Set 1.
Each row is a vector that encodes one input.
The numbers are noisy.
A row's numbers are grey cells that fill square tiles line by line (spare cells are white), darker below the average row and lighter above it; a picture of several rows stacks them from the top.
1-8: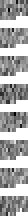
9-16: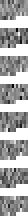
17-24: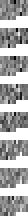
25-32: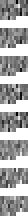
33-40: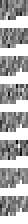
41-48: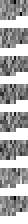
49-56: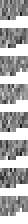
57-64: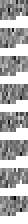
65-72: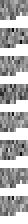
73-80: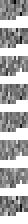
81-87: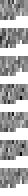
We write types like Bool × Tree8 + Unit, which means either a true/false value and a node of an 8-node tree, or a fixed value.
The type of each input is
Bool × Tree10.
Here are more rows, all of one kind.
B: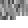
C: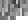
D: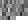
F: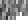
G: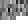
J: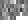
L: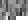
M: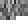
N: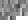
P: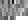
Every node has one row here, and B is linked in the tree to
N and P.
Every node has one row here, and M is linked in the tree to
D and F.
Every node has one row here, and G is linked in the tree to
J.
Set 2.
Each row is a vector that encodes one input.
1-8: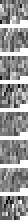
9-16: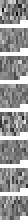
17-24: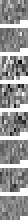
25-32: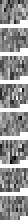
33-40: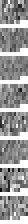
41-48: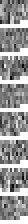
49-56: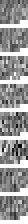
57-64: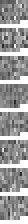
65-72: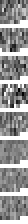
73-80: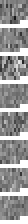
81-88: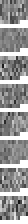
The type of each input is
Line10 + Tree9.
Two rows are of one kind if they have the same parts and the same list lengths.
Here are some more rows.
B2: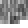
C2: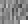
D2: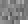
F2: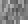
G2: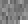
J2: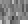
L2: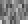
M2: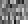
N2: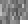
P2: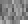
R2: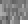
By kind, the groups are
B2, D2, F2, G2, N2, R2
C2, J2, L2, M2, P2

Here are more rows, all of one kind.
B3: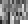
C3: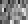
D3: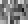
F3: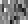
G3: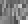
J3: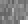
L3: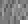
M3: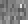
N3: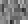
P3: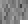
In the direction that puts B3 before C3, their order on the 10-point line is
M3, N3, J3, L3, G3, B3, C3, D3, P3, F3.
